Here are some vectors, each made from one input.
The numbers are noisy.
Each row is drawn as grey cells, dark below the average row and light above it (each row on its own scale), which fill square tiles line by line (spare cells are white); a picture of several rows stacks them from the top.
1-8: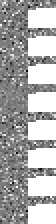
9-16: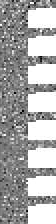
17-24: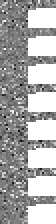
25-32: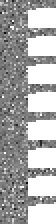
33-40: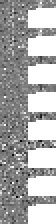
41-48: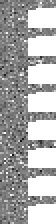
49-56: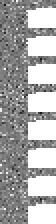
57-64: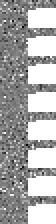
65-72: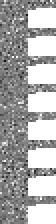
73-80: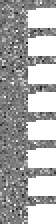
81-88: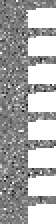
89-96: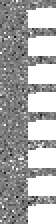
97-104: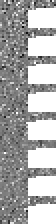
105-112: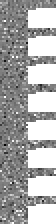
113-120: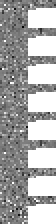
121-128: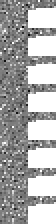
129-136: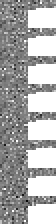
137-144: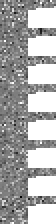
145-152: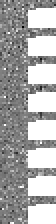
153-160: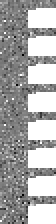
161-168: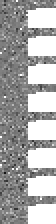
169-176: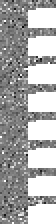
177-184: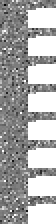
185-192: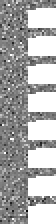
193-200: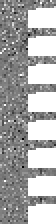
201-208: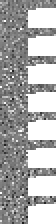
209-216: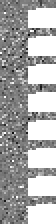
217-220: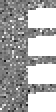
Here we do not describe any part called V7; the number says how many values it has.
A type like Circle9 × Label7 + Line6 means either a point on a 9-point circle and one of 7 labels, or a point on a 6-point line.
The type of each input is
List2(Line5) × Tree8 + Tree9 × V7.
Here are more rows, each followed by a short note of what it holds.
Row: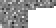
a node of a 9-node tree and a value of V7
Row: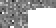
a node of an 8-node tree, together with a list of two items
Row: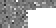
a node of an 8-node tree, together with a list of two items
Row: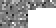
a node of an 8-node tree, together with a list of one item
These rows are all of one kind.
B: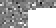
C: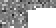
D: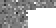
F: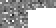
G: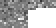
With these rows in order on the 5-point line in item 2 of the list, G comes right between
B and D.
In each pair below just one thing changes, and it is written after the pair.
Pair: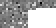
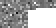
the node of the tree
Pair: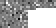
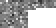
the node of the tree
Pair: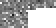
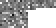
the place on the 5-point line in item 2 of the list
